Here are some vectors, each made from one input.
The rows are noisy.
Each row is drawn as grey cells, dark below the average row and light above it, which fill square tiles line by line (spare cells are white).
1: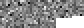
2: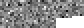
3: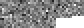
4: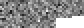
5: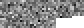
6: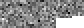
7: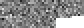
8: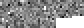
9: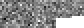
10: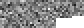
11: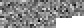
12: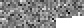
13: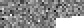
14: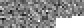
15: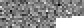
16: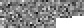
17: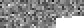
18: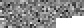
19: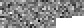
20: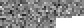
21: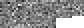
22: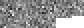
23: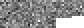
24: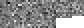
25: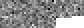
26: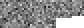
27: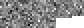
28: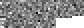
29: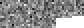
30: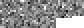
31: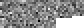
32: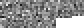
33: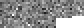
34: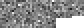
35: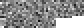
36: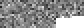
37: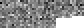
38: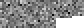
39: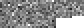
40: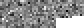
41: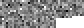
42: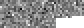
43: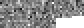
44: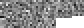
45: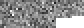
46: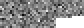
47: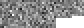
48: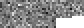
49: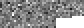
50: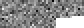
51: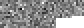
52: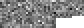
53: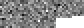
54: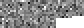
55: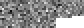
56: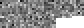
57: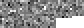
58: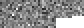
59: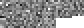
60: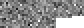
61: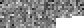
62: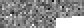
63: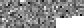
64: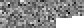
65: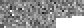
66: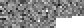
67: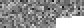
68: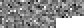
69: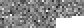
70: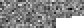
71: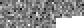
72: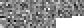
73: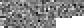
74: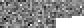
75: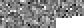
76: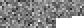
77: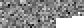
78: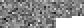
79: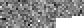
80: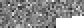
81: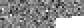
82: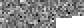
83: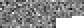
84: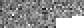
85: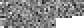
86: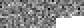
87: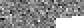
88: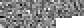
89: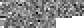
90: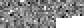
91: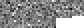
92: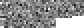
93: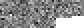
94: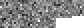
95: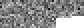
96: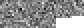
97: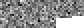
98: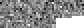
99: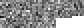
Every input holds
either a point on a 13-point circle, or a point on a 6-point line.
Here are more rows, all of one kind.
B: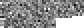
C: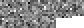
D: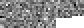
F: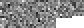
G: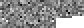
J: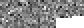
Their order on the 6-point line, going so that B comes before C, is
D, B, F, G, J, C.
